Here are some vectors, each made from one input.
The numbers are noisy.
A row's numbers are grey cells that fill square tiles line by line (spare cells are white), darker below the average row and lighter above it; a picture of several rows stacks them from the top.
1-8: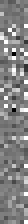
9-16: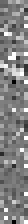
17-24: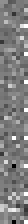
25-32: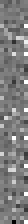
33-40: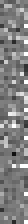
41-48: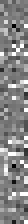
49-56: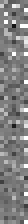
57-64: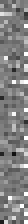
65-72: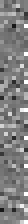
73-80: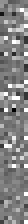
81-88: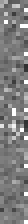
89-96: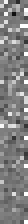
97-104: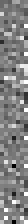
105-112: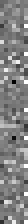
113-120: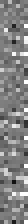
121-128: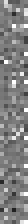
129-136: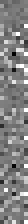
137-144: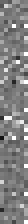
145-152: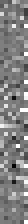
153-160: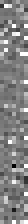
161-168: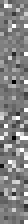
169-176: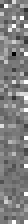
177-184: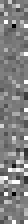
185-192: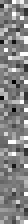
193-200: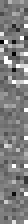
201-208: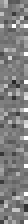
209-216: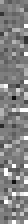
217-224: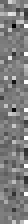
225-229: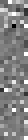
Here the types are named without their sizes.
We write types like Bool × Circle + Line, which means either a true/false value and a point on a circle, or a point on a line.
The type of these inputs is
Bool × Bool × Bool + Unit.
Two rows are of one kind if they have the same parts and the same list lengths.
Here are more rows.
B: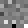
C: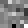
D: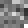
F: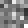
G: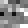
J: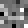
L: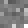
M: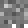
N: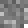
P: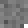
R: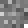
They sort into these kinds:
B, C, D, F, G, L, M, N, P, R
J

